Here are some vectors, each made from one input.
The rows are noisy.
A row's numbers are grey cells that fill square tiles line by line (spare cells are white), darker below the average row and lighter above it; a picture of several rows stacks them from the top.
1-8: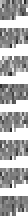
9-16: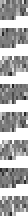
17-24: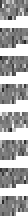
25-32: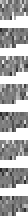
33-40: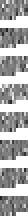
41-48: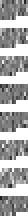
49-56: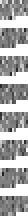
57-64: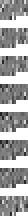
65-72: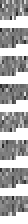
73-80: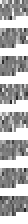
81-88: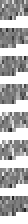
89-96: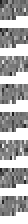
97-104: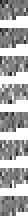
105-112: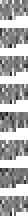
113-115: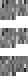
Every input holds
a point on a 5-point line, together with either a point on a 4-point line, or a point on a 6-point line.
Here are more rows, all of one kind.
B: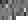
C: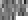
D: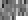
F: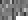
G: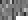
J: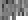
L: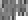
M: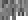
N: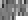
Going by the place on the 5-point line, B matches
F and G.
